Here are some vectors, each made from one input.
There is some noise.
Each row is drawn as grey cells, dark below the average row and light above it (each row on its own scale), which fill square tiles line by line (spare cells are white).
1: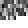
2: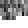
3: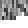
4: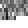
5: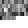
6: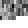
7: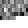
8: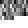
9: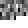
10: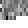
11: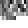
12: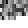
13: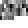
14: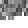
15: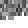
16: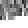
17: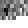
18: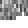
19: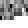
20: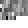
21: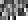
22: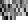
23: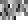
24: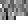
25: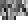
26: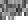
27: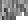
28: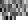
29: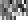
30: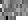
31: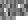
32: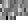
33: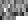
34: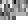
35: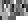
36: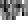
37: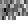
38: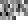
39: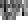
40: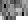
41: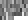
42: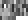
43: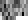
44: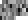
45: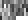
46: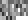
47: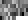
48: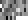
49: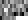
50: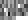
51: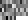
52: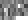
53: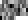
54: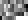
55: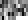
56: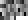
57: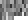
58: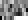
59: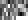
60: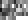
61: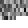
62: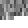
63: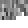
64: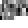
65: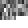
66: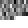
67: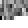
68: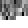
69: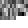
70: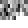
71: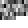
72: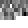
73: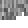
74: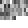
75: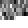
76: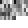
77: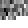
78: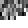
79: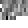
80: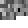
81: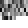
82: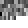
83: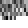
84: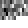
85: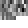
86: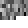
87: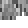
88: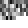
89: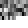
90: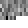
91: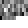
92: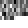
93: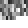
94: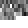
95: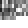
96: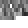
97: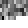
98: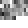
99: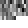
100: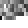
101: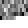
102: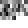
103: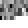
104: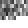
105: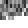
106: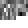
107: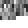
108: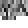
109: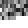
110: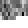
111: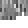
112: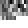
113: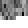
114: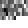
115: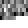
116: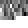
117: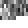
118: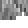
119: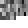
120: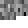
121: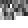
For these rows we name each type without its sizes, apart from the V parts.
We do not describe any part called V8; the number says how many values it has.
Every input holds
a true/false value, together with either a point on a line, or a value of V8.
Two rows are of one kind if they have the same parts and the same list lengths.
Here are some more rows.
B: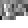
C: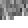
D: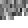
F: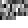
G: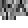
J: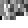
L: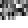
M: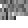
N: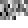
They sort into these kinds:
B, C, D, F, J, L
G, M, N

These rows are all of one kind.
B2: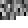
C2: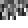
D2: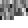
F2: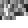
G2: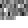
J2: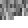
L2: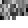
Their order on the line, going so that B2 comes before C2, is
B2, C2, G2, L2, F2, D2, J2.
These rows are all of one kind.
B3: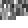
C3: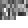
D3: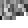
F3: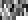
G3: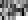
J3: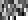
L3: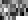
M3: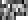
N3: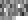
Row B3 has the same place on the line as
D3 and F3.
